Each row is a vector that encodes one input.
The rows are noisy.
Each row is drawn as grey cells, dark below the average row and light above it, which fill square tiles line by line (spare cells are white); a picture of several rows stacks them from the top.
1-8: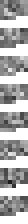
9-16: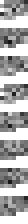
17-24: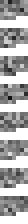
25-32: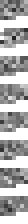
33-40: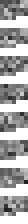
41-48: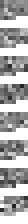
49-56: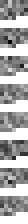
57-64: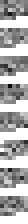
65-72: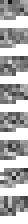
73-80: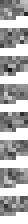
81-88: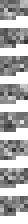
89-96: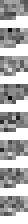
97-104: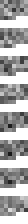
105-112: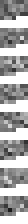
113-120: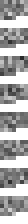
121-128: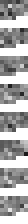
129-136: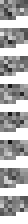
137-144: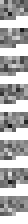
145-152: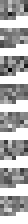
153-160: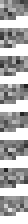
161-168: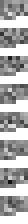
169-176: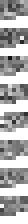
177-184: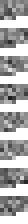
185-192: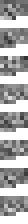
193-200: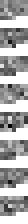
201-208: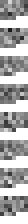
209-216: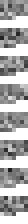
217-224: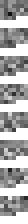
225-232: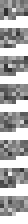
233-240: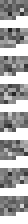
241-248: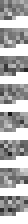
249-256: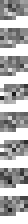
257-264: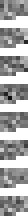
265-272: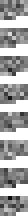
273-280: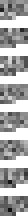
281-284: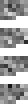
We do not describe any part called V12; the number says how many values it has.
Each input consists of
a list of up to two items, each a true/false value and a value of V12.
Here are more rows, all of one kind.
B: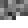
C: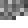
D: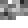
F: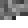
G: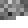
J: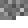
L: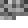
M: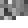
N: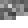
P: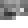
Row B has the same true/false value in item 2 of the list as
G, N and P.
